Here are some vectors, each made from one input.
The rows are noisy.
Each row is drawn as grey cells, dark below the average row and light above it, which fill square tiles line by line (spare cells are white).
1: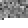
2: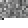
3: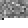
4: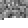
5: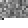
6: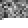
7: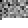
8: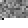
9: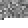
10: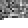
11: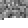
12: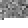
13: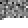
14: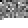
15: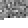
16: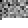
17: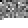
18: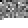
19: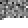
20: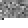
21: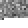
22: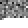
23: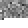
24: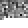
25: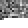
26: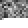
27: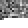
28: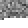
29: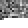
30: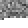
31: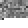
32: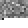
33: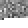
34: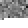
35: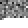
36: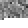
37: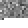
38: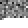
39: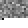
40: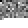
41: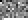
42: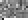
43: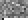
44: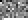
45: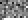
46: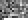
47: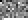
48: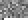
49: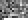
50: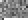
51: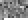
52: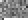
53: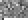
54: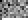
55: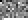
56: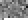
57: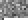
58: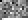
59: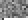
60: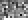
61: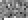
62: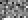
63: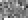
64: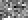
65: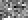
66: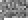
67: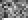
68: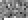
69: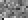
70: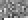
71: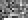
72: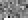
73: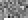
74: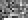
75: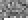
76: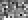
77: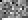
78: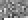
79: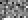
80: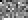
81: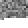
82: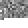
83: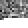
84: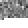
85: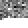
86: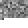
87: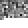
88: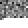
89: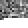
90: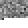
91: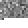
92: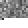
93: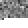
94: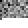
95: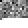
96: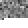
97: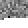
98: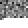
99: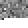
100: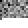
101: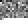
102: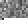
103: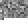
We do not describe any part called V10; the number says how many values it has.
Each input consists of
either one of 5 labels and a value of V10, or one of 8 labels.
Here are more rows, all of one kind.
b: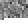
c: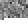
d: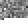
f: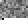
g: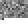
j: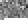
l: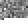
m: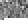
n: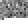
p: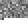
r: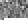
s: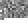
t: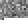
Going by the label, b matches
c, j, m and r.
